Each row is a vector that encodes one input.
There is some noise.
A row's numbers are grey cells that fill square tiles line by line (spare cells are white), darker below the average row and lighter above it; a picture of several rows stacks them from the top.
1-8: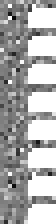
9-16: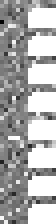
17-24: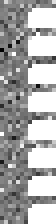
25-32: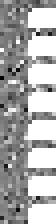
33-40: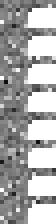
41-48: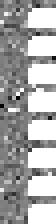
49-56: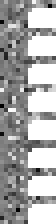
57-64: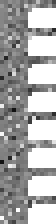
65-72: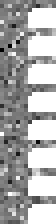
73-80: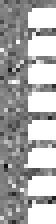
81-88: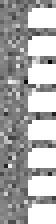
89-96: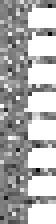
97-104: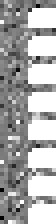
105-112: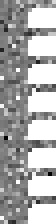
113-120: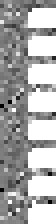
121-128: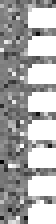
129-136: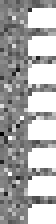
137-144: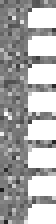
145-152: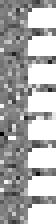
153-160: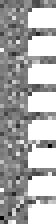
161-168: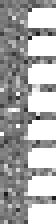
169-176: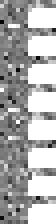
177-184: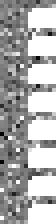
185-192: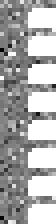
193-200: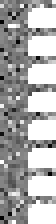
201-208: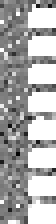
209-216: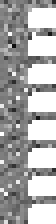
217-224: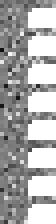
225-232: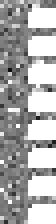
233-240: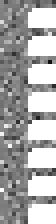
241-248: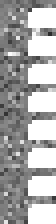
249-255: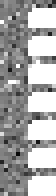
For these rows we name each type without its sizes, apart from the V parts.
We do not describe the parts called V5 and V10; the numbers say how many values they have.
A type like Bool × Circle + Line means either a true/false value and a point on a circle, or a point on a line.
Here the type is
(Bool × V10 + Label × V5) × Circle.
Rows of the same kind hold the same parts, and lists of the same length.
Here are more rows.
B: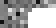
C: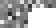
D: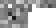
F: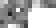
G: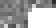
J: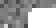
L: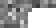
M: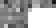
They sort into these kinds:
B, G, J, L, M
C, D, F

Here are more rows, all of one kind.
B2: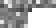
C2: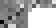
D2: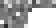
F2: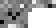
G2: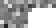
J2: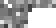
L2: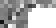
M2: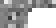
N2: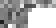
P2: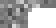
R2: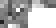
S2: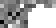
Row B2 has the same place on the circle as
D2, G2 and J2.
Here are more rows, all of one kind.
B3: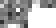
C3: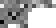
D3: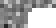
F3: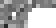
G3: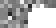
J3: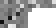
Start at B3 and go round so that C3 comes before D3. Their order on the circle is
B3, C3, J3, F3, D3, G3.
